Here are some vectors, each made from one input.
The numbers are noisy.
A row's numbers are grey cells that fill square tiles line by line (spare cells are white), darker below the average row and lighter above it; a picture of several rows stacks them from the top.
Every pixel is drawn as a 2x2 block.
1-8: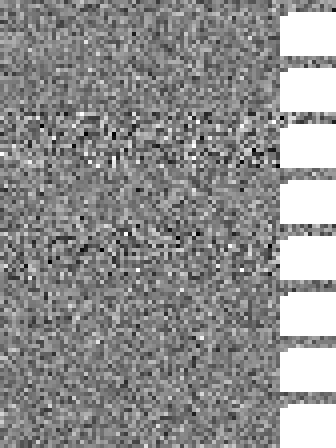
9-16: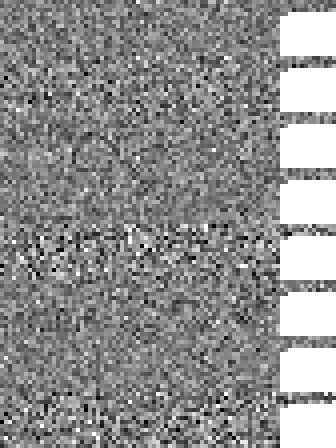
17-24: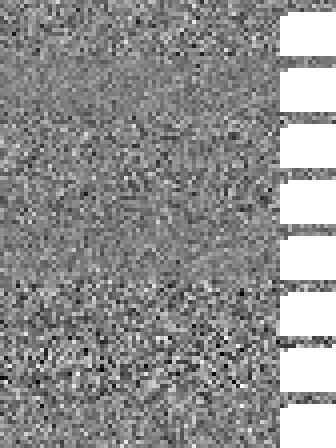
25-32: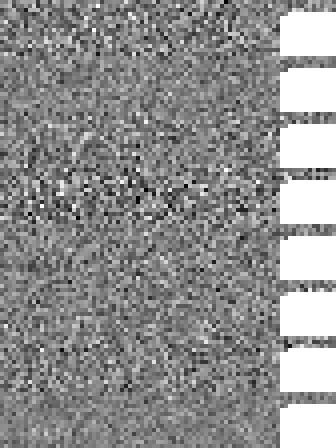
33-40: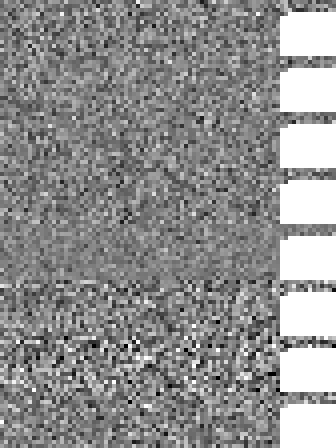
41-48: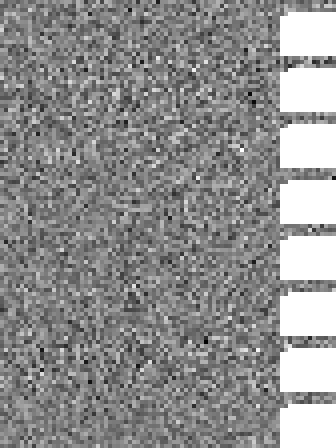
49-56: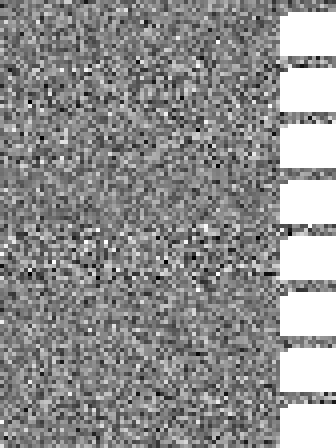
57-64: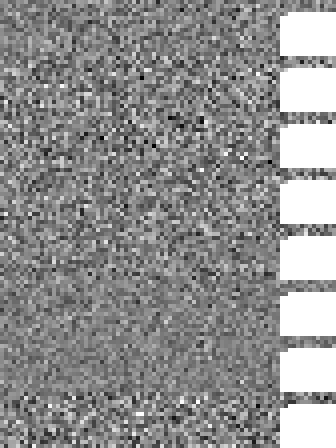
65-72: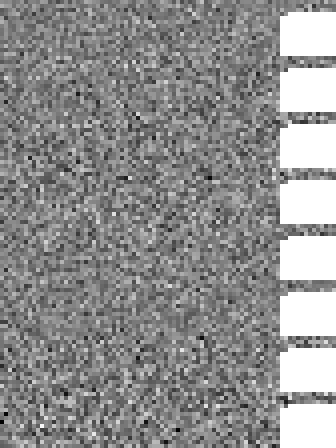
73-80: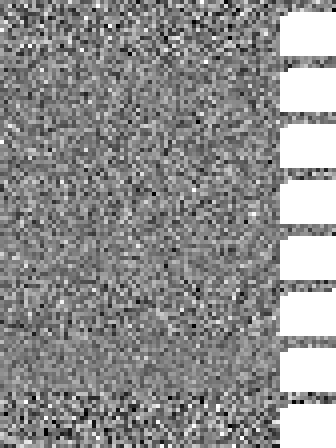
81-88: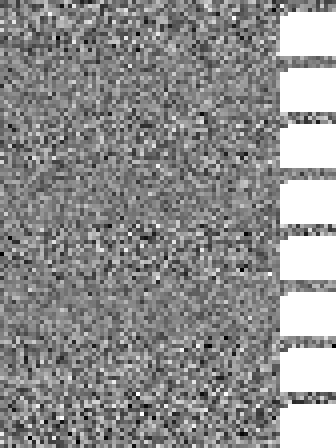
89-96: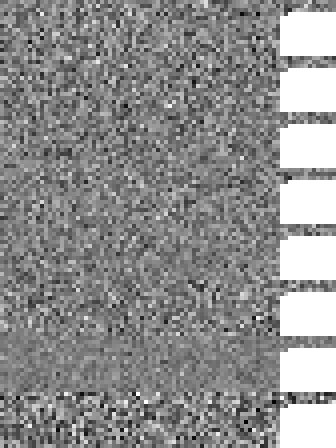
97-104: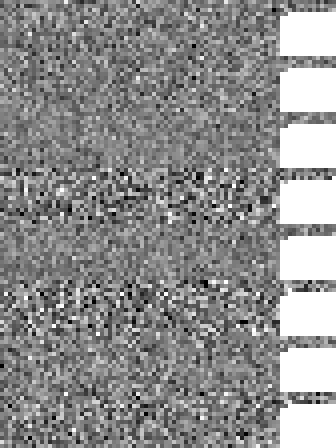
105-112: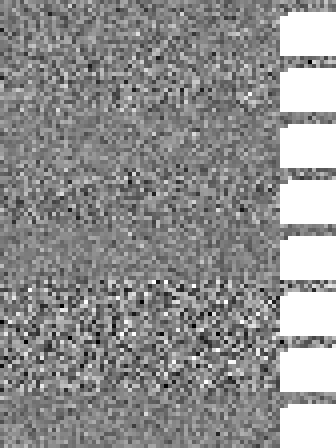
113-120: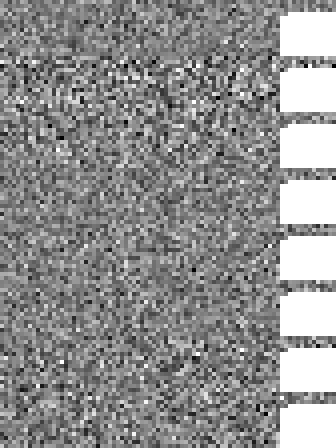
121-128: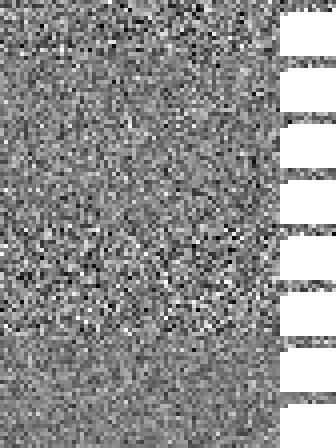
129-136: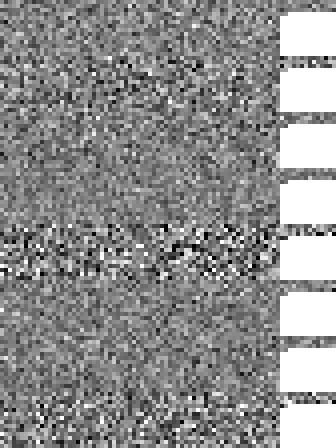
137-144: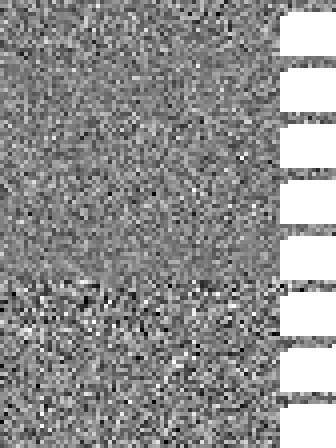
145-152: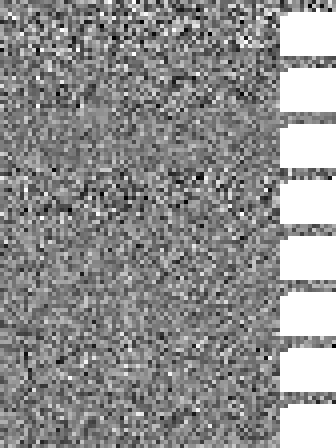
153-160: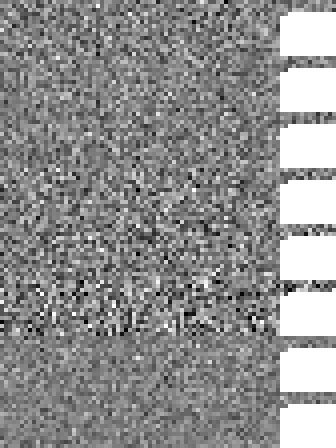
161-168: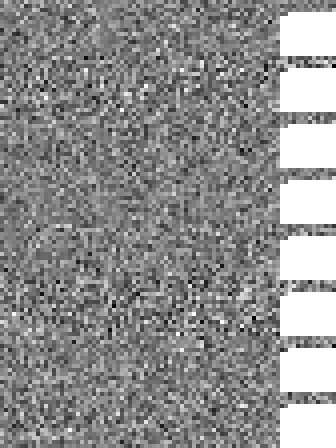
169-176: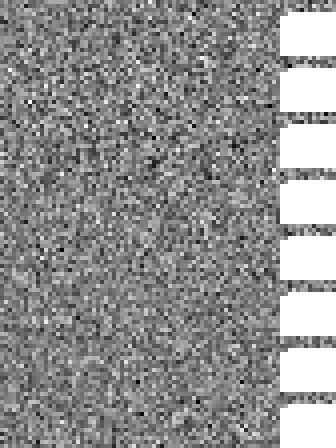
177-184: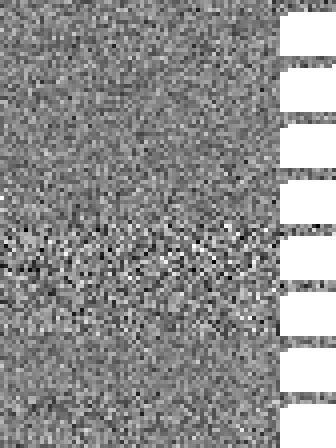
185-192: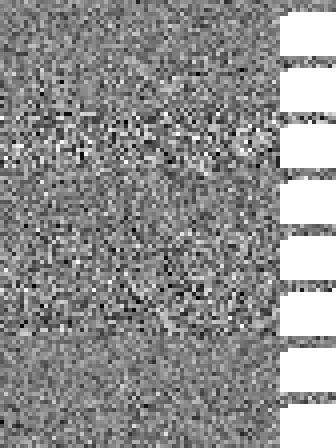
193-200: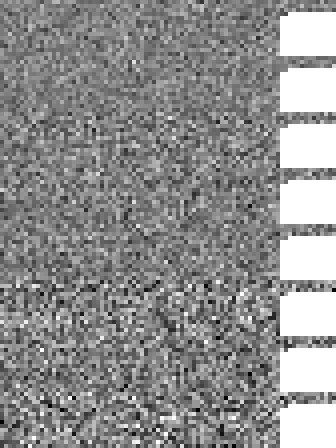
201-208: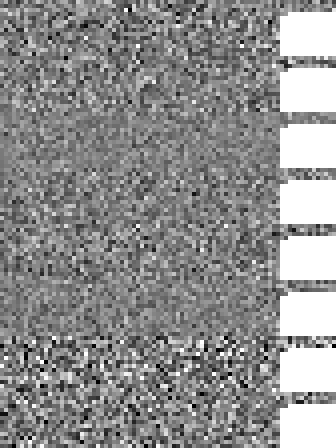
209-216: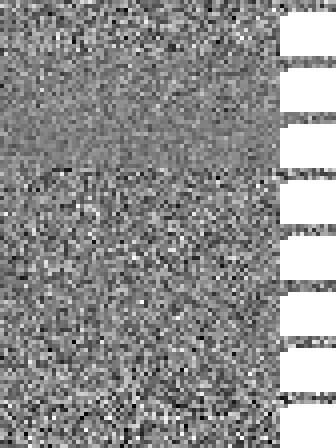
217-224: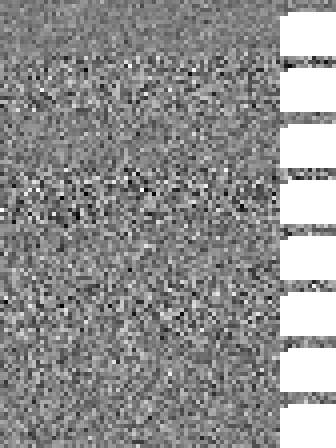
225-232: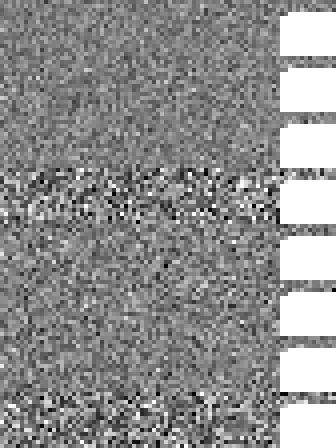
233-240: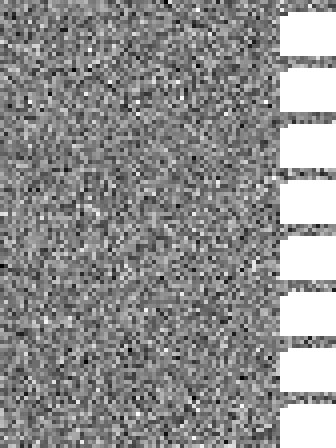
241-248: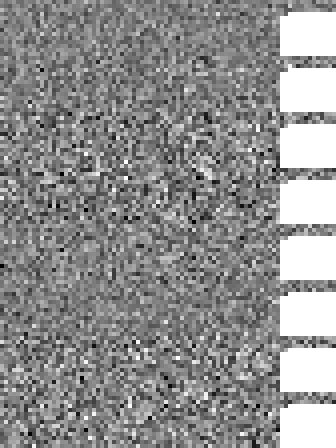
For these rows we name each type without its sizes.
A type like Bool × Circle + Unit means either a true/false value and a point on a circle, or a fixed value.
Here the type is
(Bool × Bool × Bool + Label) × (Line + Tree) × Tree.
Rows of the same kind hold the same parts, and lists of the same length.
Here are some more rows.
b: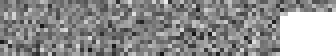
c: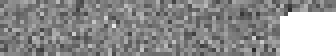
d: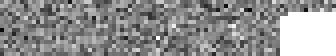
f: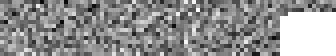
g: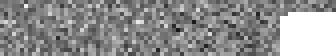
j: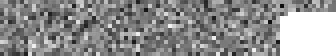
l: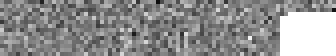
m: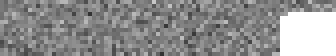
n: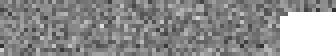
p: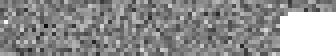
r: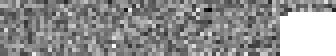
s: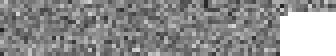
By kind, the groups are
b, j, r
c, f, s
d, g, p
l, m, n

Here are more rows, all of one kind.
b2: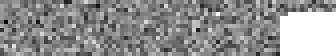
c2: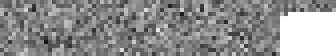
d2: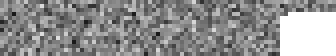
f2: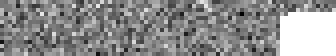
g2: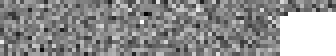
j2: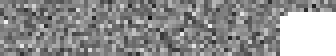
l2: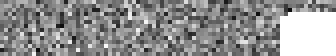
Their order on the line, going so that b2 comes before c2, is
d2, b2, c2, l2, f2, j2, g2.
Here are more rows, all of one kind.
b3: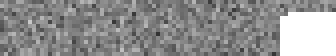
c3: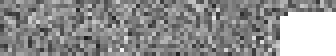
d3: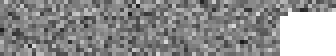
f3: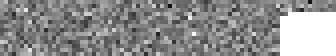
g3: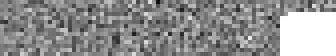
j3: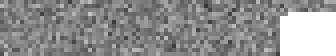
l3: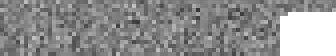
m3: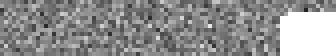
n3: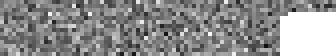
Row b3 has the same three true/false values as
c3 and j3.
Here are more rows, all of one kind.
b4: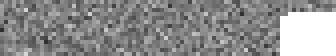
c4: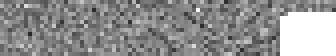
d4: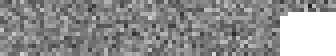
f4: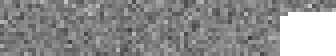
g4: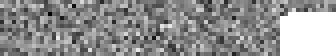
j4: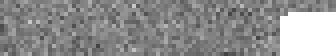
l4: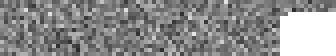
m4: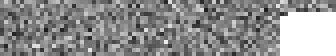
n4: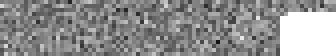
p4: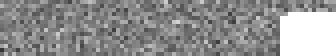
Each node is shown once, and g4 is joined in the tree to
d4 and m4.
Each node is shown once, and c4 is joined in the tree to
b4.
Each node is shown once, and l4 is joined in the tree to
j4 and n4.
